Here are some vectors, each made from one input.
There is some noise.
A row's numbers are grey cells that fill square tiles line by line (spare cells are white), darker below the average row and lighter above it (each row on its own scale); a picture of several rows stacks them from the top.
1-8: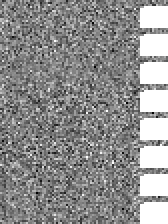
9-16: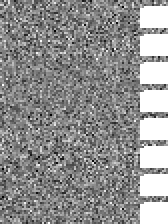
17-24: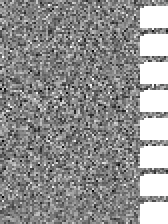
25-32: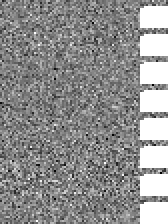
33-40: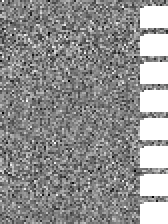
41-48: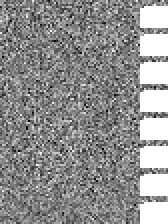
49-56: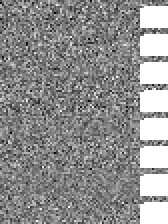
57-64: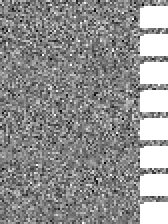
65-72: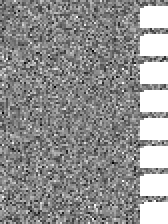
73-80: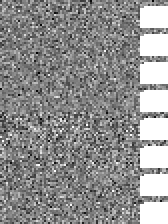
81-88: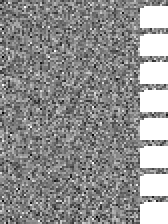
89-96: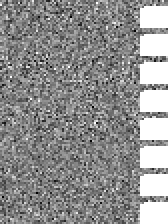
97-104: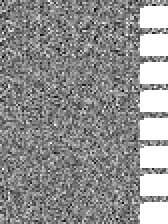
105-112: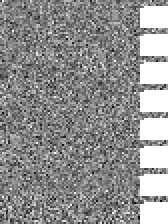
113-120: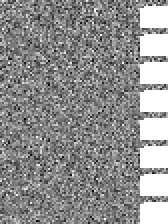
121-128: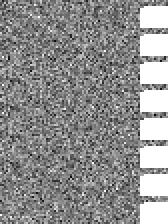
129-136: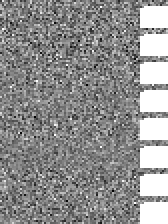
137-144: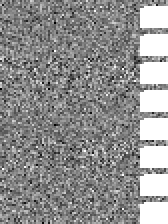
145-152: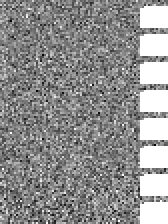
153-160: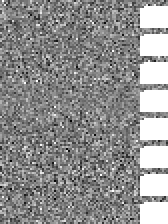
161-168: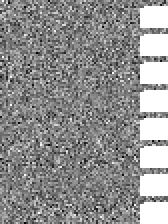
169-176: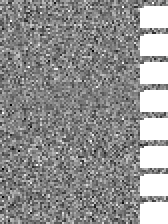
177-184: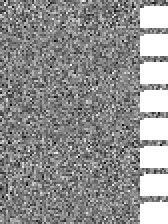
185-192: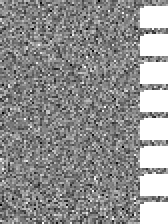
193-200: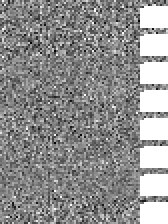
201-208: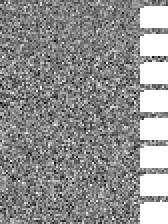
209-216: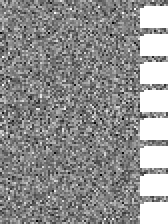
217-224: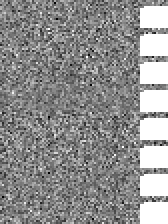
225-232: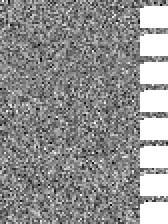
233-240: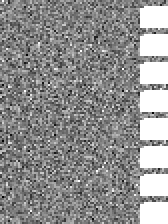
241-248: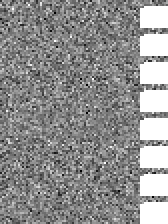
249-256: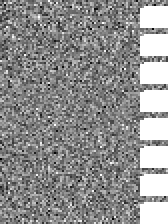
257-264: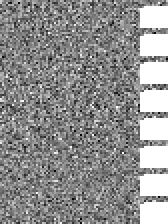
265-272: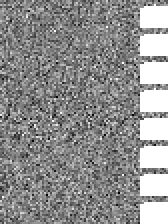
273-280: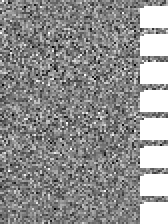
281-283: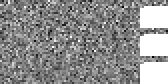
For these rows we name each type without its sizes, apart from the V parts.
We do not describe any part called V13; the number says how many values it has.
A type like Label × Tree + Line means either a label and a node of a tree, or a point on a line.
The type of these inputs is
Bool × Bool × Bool × Bool + Line × (Line + V13).
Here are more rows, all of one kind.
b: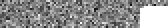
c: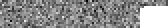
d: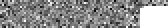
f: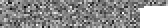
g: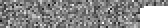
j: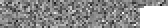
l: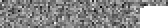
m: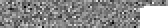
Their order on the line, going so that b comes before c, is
m, f, j, b, l, c, d, g.
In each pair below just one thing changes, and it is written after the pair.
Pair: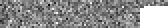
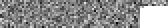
the value of V13
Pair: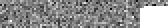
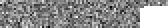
the value of V13
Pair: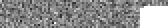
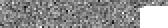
the place on the line
